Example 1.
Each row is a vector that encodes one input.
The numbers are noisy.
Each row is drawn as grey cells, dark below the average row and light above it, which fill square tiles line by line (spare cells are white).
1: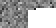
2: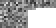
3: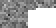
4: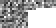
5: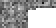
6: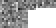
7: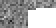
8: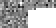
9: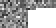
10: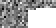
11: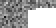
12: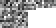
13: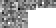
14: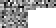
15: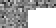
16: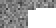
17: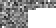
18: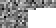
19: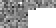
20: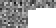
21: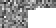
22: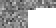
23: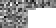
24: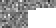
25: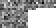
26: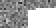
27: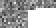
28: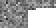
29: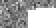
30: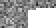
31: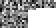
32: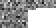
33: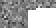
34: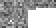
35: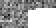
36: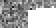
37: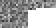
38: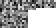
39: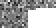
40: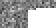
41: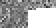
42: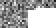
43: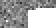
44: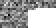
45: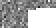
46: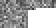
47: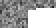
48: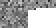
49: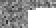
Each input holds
a point on a 7-point line and four true/false values.
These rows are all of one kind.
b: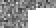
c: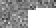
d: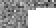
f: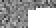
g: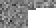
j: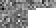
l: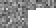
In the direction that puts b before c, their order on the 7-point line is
b, j, g, c, l, f, d.
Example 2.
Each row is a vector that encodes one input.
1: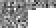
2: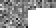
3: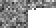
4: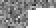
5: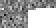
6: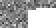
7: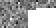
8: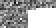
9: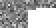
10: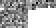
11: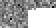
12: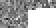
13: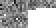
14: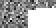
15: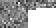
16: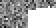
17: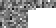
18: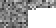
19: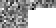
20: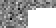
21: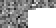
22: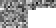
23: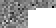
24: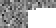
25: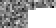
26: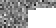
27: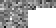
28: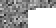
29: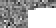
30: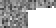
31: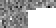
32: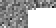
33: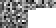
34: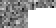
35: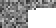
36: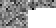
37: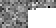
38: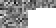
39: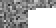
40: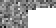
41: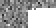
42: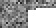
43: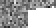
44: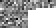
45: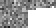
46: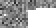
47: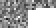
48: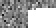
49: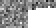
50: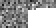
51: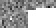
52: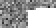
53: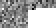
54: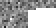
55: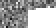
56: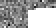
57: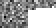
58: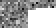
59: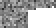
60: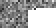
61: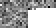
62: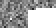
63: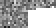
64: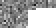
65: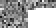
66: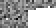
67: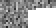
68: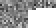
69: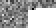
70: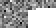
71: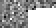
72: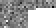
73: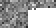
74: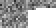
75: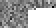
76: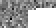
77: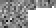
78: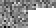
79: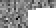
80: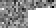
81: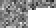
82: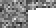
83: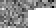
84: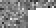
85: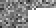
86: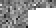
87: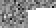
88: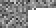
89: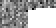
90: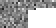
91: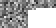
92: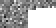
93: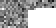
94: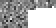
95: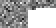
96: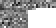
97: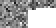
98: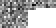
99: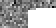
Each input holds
a point on an 11-point line and five true/false values.
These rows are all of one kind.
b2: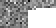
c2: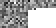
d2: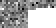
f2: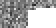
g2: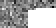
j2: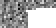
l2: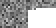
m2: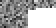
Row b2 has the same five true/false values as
c2 and l2.
